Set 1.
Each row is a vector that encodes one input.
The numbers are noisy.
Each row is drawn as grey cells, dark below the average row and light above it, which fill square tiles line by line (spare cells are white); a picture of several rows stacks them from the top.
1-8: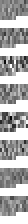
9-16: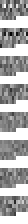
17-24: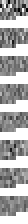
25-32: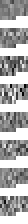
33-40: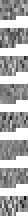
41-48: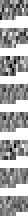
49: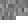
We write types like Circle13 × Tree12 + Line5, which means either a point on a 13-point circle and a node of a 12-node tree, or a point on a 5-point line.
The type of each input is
Line5 + Tree7.
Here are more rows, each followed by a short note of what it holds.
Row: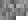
a point on a 5-point line
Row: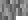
a node of a 7-node tree
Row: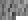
a point on a 5-point line
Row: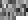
a point on a 5-point line
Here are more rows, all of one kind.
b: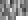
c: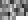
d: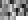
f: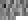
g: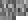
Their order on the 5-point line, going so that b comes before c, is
b, g, c, f, d.
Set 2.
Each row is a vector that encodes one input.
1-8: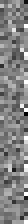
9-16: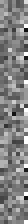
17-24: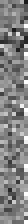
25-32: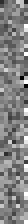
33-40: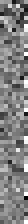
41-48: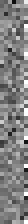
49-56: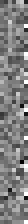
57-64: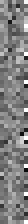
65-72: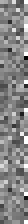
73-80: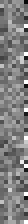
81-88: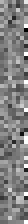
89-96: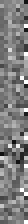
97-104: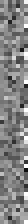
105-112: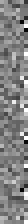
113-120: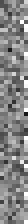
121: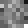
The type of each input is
List2(Line8).
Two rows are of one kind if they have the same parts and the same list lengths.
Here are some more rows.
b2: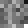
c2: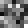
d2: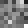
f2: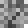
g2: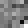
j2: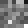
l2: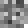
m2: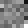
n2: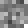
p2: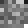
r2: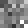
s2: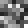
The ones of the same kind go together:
b2, d2, g2, j2, m2, p2
c2, s2
f2, l2, n2, r2

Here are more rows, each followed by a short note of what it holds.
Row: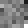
a list of one item
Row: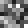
the empty list
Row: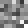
a list of two items
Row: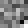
a list of one item
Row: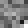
a list of one item
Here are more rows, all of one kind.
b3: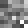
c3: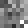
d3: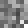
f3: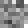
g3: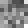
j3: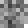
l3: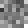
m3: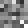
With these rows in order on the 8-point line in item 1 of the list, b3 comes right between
c3 and d3.
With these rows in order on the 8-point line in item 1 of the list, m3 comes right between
d3 and l3.
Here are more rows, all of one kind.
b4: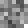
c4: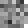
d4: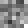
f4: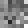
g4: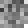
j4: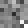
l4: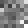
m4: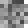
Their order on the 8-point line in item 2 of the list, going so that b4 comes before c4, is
m4, g4, f4, l4, j4, b4, d4, c4.
